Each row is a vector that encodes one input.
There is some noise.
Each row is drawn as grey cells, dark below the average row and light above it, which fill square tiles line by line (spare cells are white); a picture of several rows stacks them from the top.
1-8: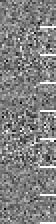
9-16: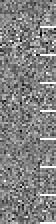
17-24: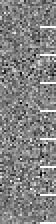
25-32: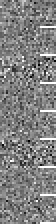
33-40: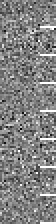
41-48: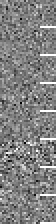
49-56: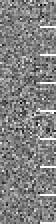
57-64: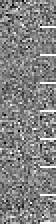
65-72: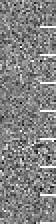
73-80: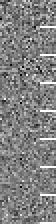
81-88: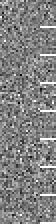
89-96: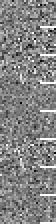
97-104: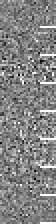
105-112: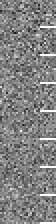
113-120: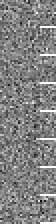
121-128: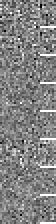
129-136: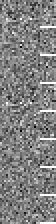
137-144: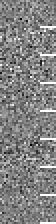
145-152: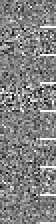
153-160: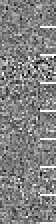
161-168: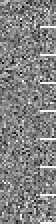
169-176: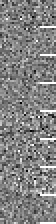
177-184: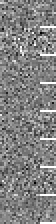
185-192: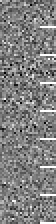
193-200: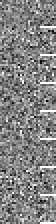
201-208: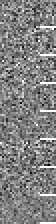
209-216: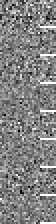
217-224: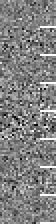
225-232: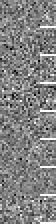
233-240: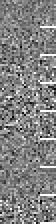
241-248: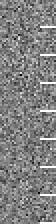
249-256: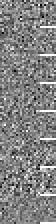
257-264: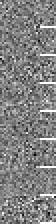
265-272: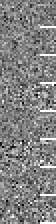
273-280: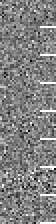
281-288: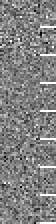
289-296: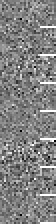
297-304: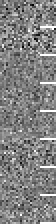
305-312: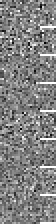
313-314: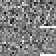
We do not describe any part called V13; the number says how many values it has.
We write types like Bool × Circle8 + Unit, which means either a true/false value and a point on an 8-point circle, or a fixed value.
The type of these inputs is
Bool × (Tree9 + V13) + Tree7.
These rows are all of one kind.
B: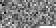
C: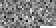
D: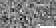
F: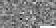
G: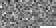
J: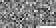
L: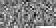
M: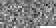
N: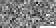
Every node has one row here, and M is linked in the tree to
F and L.
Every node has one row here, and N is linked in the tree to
D and F.
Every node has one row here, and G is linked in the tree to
J.
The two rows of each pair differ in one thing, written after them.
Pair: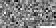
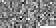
the node of the tree
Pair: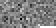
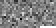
the node of the tree
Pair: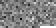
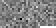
the node of the tree
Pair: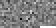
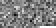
the true/false value
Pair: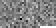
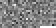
the node of the tree
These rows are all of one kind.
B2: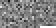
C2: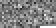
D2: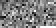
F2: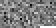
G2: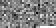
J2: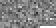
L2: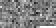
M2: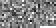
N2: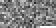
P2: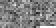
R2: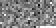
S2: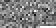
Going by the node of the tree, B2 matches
L2 and N2.
